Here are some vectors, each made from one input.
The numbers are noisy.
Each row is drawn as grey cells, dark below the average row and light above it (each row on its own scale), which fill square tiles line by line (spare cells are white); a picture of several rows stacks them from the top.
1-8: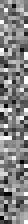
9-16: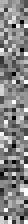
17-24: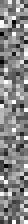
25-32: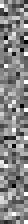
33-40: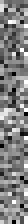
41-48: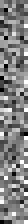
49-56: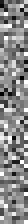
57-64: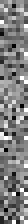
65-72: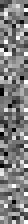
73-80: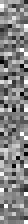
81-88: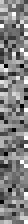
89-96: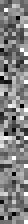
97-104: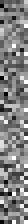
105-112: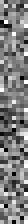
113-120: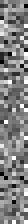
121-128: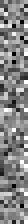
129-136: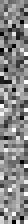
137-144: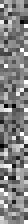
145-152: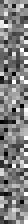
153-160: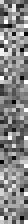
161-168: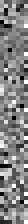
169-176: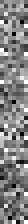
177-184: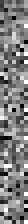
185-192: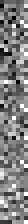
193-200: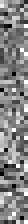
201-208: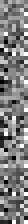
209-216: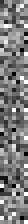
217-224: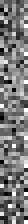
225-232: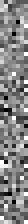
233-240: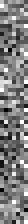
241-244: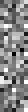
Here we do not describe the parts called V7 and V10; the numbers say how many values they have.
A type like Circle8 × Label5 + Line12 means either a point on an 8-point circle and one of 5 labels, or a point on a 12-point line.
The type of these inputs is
Bool × V7 + (Line5 + V10) × Line9.
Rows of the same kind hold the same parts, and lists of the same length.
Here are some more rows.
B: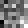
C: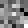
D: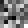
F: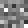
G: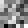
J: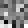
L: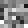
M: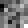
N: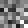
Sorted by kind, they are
B, C, J, N
D, G
F, L, M

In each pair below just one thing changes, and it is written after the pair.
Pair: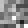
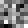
the value of V7
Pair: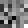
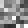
the value of V7
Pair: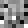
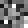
the value of V7
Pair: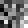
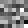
the value of V7
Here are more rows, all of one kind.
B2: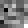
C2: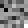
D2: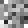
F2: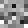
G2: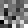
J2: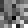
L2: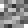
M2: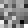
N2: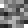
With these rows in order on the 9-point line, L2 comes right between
F2 and G2.
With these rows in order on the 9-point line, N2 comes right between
B2 and M2.
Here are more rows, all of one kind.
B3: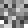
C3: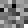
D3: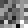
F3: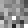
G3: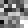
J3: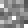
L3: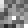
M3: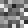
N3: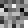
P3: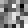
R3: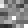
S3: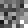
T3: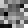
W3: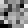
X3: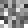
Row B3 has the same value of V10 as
P3, S3, T3 and W3.
